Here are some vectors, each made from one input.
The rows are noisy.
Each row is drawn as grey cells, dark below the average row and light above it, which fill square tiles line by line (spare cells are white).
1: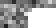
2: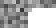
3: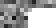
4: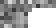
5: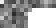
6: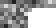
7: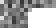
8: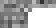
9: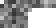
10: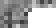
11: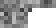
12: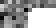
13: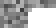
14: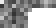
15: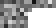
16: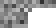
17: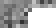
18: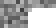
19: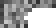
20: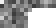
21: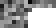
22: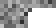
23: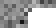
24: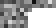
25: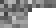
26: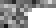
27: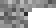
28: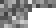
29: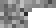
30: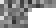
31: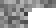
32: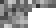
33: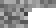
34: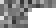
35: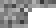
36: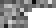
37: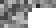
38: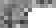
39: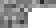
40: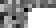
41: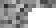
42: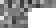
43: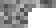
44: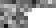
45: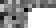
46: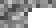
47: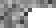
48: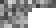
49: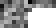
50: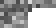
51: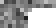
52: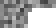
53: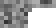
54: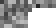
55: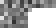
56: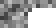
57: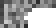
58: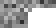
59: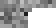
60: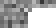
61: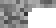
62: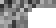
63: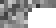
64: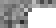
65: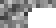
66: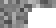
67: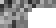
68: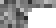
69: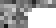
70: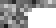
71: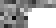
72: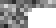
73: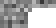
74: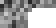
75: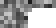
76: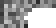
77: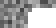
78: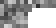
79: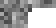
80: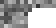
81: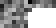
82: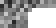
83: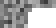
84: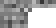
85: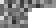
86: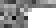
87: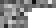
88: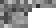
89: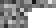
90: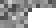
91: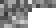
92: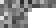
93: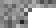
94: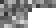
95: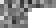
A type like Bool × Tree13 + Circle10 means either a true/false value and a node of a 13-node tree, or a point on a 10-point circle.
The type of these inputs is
Line9 + List2(Line5).
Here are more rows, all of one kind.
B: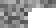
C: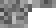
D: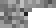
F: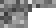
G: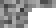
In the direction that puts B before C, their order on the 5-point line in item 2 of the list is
B, D, G, F, C.
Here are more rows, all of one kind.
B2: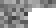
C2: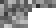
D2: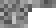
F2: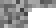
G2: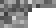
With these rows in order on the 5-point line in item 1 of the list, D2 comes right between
B2 and G2.
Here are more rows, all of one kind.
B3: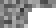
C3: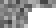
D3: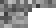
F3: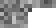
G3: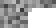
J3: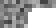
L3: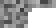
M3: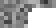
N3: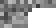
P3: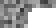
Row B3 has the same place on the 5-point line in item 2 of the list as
J3, M3 and P3.
